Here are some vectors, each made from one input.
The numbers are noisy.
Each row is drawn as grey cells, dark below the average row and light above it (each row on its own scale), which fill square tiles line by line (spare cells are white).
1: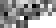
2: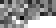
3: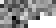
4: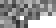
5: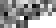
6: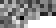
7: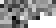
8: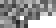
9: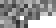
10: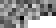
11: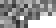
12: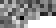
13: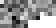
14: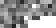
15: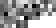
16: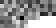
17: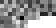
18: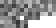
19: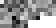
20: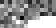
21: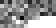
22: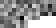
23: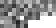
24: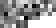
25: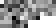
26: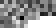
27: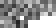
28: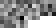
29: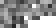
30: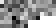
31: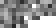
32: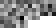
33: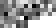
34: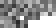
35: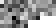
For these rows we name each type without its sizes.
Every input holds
a point on a line.
